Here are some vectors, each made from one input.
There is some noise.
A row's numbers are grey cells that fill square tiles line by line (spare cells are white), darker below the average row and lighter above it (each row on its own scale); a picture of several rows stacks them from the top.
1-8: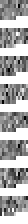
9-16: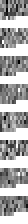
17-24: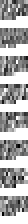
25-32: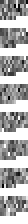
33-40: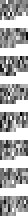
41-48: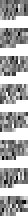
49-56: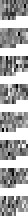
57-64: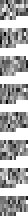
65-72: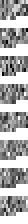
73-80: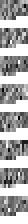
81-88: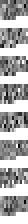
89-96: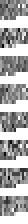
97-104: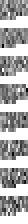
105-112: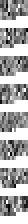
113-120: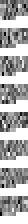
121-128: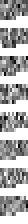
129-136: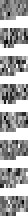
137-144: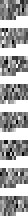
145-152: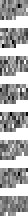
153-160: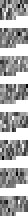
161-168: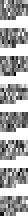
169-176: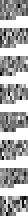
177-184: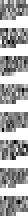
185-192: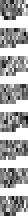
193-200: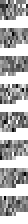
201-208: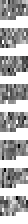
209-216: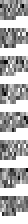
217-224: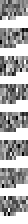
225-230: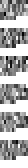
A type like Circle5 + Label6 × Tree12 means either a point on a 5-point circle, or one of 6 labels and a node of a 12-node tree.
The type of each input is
Bool × Circle5 × (Line5 + Line11).
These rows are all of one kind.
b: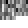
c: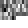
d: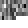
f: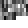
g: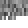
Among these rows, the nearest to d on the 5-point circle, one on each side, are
c and g.
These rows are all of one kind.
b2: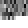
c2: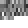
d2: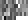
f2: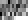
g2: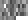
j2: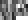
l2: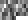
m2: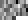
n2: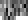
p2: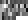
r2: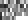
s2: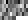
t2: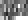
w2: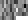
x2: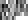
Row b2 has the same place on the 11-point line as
c2, f2, n2 and t2.
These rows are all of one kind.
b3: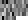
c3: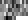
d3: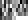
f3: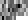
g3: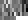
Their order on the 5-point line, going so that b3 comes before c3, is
b3, f3, c3, d3, g3.
